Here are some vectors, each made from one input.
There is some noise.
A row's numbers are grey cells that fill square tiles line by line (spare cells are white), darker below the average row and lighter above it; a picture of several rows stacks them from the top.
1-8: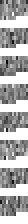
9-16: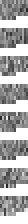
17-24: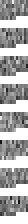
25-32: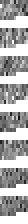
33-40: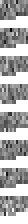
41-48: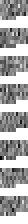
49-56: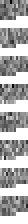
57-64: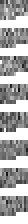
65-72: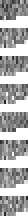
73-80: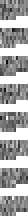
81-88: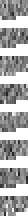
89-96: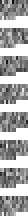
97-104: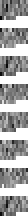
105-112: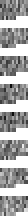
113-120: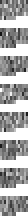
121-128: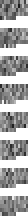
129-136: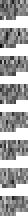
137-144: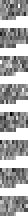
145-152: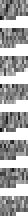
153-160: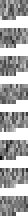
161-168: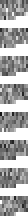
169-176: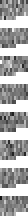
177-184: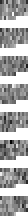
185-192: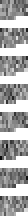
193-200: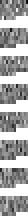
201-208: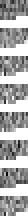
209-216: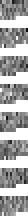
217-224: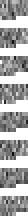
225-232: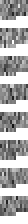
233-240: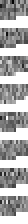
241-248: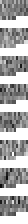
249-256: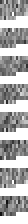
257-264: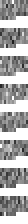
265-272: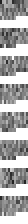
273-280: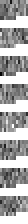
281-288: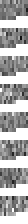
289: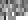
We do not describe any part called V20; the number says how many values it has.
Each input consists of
a value of V20, together with either a point on a 9-point line, or four true/false values.
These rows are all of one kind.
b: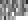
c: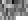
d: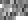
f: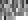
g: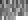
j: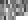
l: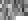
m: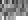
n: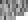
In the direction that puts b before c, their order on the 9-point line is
j, n, b, f, g, m, c, l, d.
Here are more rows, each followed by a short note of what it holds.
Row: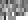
a point on a 9-point line and a value of V20
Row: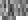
four true/false values and a value of V20
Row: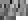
four true/false values and a value of V20
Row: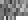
four true/false values and a value of V20
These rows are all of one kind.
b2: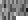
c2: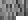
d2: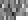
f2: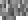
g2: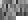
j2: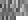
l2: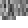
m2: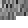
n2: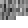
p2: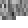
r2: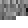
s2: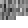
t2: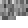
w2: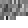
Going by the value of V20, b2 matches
l2, n2, s2 and t2.
